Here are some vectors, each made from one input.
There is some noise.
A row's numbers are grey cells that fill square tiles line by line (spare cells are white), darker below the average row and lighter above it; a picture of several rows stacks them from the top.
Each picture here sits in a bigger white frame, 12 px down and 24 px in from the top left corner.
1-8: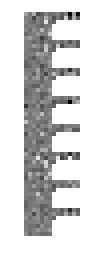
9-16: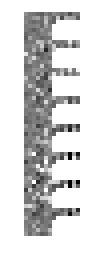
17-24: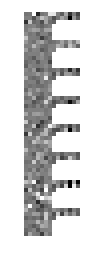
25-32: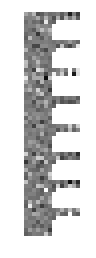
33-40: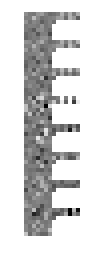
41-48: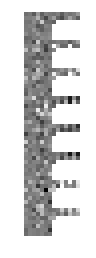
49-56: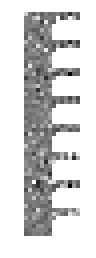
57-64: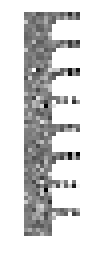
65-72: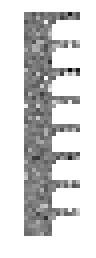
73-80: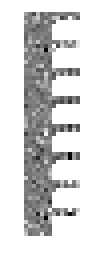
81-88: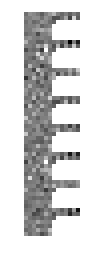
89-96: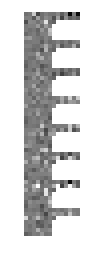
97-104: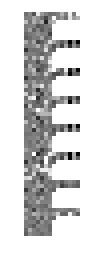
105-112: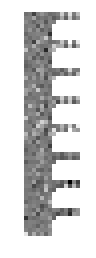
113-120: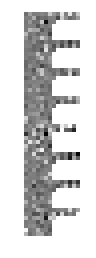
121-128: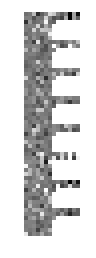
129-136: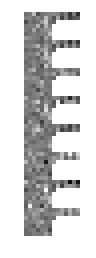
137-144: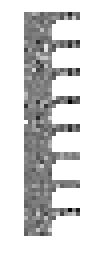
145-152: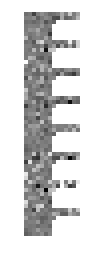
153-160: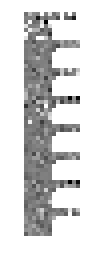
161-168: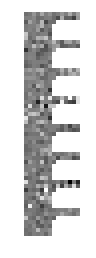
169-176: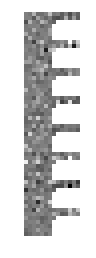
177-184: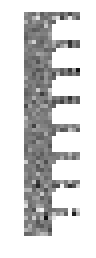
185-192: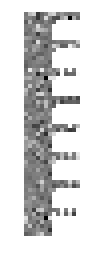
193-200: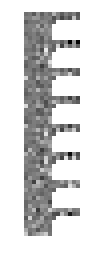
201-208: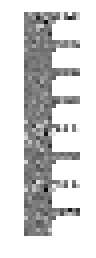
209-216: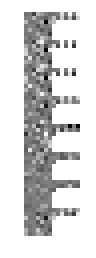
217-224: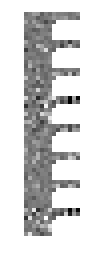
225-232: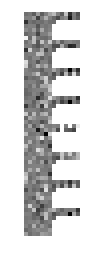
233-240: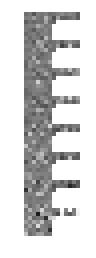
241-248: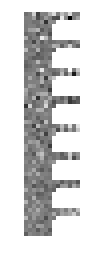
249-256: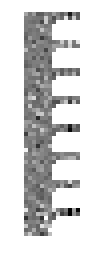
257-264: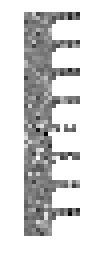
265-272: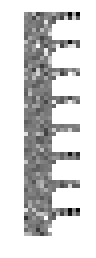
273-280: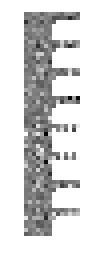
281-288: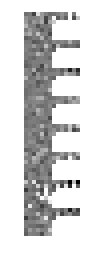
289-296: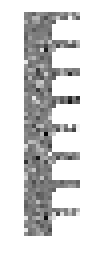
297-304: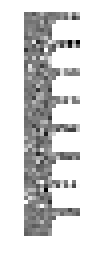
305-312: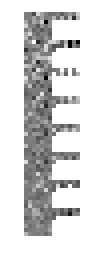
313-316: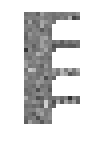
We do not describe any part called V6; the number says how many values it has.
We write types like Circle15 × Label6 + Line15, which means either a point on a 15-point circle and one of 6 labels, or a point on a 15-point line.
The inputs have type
Bool × Bool × Bool × Bool × Bool × Circle10 + Label12 × V6.
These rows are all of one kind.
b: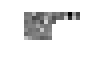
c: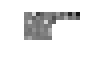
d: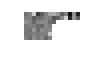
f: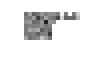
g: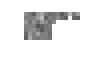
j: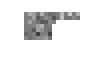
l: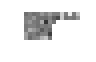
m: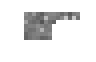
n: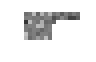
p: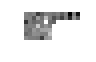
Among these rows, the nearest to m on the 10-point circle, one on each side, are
b and j.
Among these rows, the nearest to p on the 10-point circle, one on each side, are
l and n.
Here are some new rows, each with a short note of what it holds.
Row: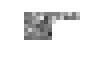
one of 12 labels and a value of V6
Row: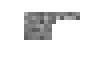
a point on a 10-point circle and five true/false values
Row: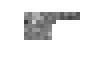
one of 12 labels and a value of V6
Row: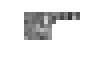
a point on a 10-point circle and five true/false values
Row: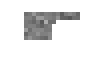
one of 12 labels and a value of V6
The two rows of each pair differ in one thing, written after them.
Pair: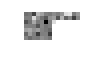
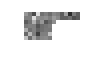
the value of V6
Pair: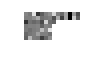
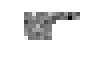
the value of V6
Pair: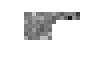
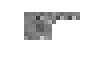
the value of V6
